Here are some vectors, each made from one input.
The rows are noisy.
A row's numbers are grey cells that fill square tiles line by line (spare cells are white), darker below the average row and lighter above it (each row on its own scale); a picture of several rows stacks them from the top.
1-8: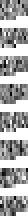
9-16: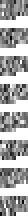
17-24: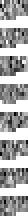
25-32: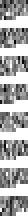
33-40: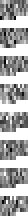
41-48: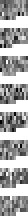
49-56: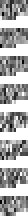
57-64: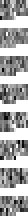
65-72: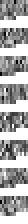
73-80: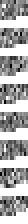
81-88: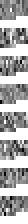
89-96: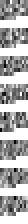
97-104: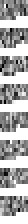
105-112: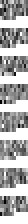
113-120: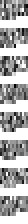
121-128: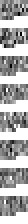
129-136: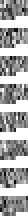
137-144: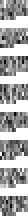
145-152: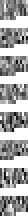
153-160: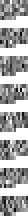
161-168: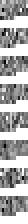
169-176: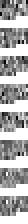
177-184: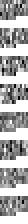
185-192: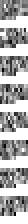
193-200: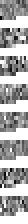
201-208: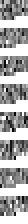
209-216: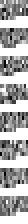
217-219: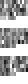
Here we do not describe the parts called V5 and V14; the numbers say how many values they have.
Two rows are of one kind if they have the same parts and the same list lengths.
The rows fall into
2 kinds.
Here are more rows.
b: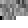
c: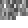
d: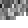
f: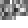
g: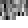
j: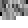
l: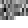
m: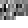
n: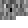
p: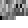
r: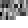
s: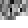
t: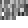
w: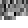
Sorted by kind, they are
b, d, f, g, j, l, m, p, r, t, w
c, n, s

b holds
a true/false value, a value of V5 and a value of V14.
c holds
one of 10 labels and a value of V14.
